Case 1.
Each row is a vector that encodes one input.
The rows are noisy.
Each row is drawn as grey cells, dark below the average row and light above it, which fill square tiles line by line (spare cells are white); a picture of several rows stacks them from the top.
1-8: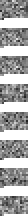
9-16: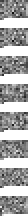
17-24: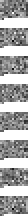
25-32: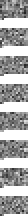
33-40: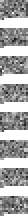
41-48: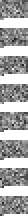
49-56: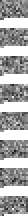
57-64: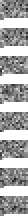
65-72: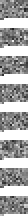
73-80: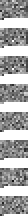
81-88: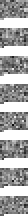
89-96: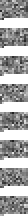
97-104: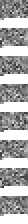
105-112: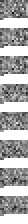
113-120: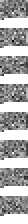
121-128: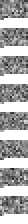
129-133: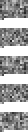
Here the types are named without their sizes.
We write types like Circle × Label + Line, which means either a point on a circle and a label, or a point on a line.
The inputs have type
Bool × Bool × Bool × Bool.
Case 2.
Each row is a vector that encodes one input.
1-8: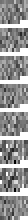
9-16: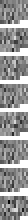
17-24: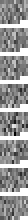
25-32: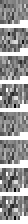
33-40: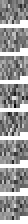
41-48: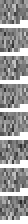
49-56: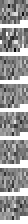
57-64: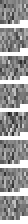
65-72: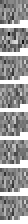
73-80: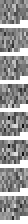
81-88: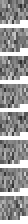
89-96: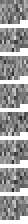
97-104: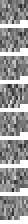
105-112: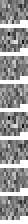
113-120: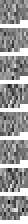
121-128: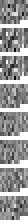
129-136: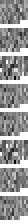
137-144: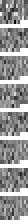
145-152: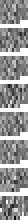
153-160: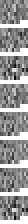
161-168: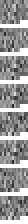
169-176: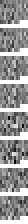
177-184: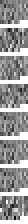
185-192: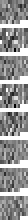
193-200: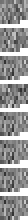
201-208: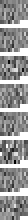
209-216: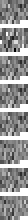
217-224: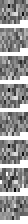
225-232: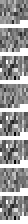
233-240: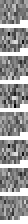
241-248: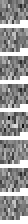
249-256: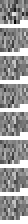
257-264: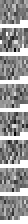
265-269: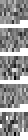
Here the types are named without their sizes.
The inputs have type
Line.
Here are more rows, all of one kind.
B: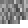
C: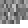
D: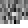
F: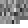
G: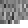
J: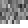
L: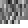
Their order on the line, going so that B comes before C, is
D, G, B, C, F, J, L.
